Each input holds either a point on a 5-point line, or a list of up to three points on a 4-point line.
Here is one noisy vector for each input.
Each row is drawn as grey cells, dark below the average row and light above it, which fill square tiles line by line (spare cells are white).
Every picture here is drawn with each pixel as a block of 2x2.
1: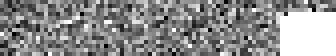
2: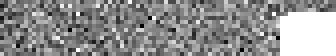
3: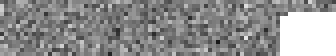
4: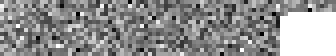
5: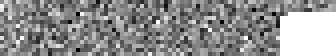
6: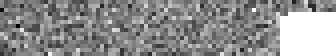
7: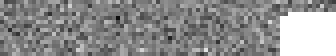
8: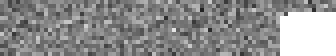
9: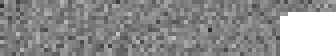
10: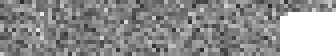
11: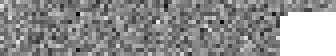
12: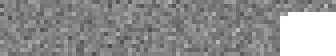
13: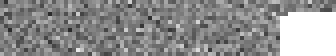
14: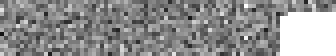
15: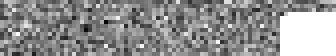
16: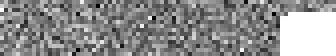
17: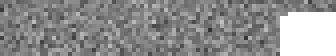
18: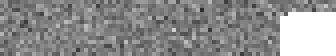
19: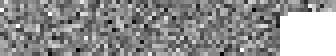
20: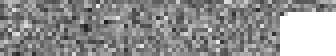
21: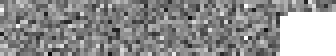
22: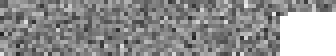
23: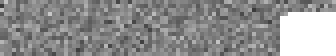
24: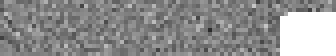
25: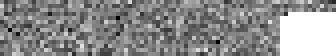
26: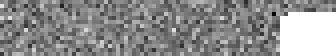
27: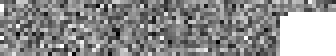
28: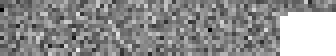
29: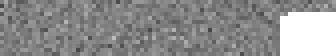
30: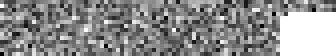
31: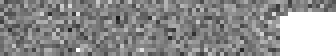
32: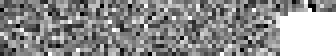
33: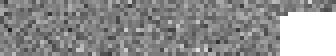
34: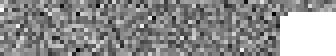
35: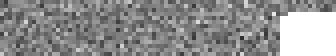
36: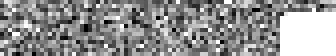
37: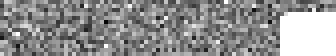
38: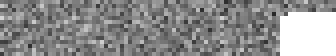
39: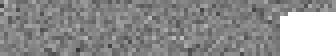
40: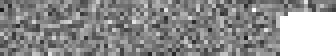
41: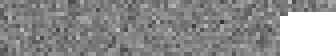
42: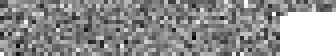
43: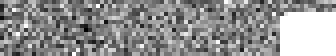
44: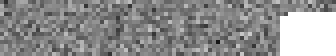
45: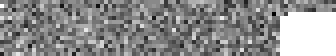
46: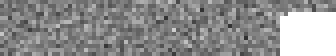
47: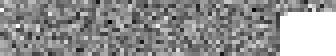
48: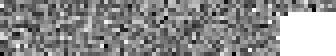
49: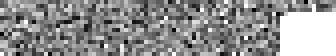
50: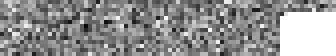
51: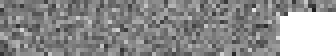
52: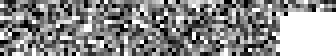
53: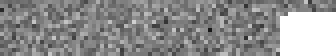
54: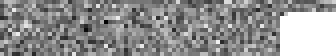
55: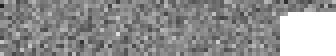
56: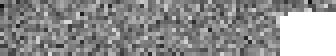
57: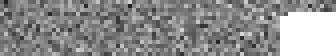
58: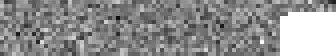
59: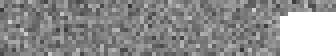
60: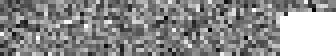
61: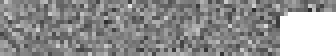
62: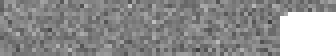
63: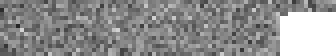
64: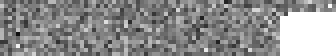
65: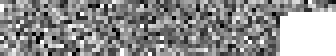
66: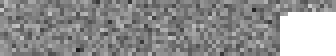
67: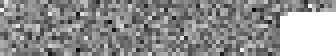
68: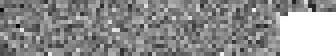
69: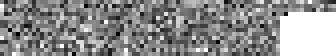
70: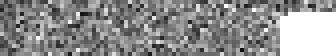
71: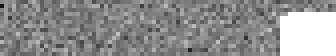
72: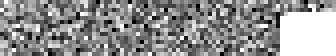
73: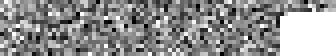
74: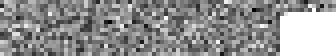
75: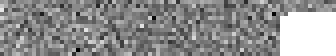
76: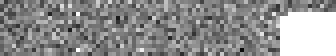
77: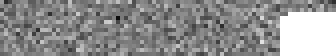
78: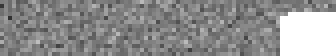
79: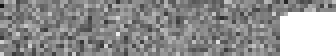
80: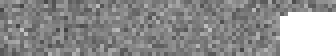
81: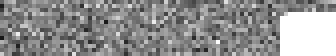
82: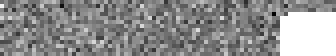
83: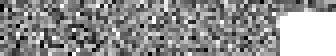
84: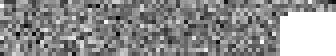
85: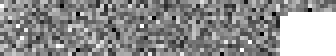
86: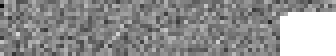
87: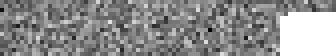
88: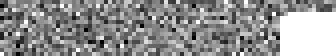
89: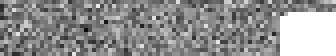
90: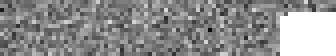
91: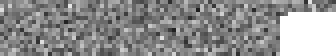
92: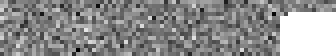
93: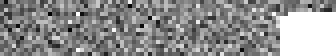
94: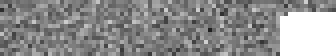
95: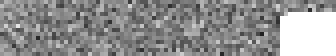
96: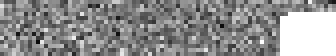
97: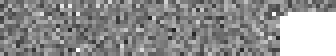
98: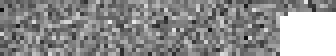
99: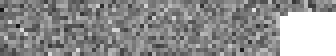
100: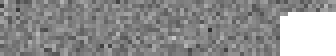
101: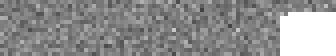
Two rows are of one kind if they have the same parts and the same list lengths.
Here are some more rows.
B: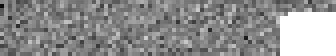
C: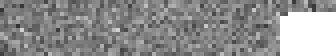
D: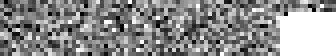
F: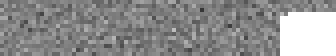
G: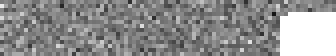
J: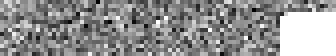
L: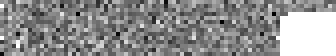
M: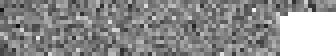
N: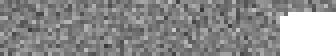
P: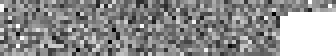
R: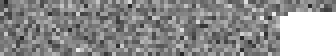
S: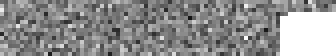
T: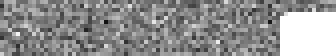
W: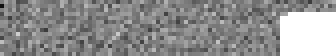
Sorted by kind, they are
B, F, N, W
C, J, L, M
D, R, S
G, T
P

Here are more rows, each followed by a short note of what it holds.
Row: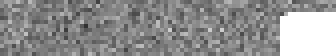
a list of one item
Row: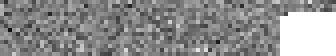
a point on a 5-point line
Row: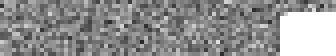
a list of two items
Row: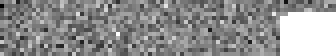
a list of two items
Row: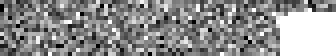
a list of two items
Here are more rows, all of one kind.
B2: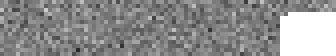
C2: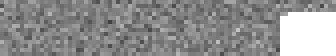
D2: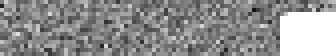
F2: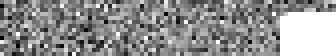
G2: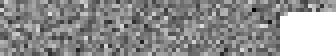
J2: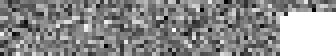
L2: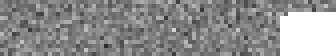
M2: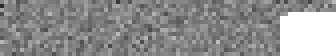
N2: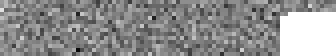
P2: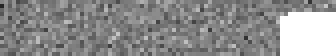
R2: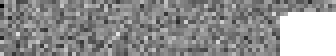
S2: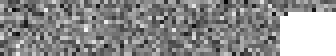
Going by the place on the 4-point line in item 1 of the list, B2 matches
D2, G2 and S2.
